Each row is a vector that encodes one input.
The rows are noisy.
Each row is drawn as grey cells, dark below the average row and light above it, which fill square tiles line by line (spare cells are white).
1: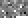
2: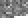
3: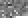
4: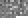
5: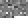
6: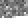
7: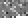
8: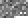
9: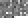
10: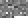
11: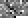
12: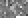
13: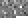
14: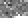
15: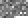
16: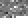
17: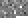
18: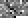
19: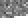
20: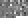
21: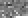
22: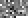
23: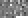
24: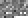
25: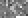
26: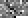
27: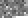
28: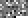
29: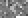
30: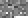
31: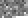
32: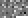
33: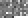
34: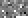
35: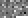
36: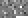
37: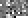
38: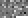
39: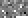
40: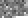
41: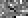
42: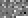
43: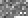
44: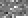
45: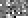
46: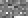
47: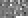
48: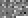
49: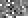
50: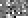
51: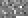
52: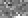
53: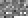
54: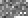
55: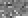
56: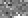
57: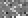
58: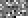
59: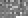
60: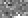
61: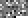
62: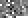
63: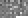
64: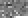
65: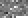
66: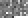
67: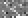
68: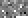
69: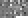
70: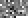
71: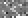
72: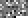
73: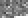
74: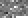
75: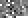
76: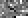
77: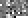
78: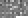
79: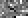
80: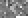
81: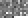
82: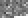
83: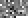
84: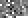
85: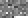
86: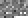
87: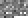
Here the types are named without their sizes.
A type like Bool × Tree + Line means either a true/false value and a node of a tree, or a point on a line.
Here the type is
Bool × Bool × Bool × Bool + Line.
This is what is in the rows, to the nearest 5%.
About 25% of them hold a point on a line. The rest hold four true/false values.
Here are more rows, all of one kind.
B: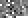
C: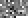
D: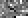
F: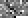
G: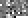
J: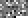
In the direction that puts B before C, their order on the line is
J, G, B, C, F, D.
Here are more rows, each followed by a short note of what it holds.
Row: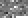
four true/false values
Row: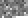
four true/false values
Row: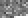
four true/false values
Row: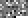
a point on a line
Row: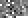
a point on a line
